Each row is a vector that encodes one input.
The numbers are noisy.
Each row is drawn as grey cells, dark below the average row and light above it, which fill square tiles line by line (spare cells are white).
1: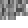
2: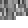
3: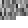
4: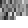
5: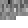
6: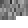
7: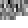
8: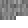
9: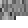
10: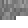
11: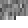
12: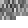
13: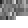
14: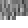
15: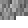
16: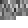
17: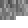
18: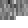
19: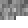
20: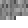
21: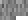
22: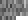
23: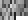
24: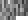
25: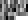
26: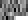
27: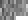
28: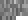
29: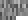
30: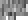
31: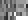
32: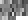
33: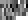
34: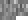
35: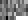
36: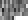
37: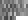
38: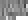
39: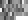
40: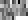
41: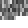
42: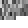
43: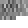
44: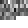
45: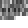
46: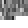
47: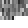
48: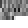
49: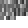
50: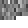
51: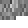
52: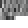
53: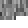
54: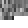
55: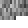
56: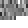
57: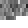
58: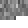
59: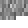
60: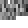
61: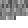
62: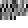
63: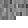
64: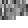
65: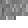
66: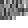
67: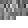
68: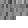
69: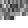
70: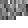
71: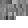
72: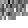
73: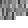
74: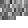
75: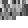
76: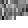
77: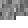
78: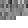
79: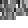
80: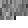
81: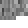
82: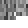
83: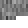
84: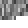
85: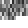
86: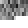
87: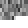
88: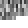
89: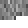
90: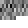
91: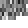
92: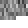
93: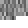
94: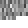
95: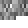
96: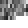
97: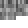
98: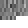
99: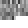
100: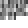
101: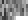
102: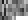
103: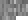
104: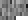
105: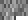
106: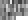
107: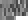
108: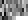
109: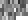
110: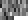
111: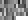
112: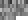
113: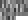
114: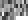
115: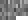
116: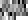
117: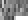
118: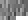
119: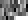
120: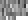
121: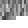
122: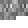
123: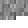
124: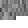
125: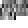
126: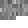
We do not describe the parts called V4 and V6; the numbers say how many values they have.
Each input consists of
either a point on a 5-point line and a value of V6, or four true/false values, or a value of V4.
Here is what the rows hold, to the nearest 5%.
About 20% of them hold a point on a 5-point line and a value of V6. About 65% of them hold four true/false values. The rest hold a value of V4.
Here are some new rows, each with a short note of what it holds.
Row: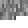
four true/false values
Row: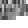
a value of V4
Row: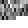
a value of V4
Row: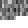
a point on a 5-point line and a value of V6
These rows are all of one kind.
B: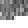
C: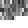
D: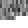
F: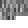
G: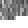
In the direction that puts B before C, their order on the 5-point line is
B, C, D, G, F.
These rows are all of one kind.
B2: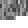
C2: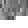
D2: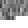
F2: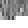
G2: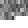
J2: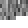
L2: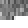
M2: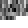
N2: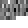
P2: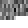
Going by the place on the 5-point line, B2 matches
M2 and N2.
